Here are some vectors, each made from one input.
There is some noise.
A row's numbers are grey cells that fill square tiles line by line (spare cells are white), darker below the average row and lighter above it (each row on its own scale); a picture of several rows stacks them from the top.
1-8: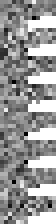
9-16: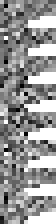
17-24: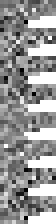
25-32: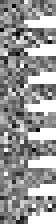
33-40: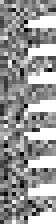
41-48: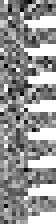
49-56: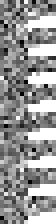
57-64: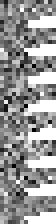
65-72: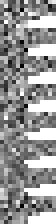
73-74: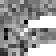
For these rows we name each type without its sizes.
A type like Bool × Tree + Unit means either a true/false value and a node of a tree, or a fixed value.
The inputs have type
Bool × Bool × Bool × Bool × Line.
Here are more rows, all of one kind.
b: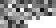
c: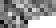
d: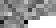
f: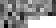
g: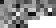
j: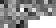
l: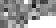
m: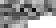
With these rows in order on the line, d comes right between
j and l.
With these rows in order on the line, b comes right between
j and m.
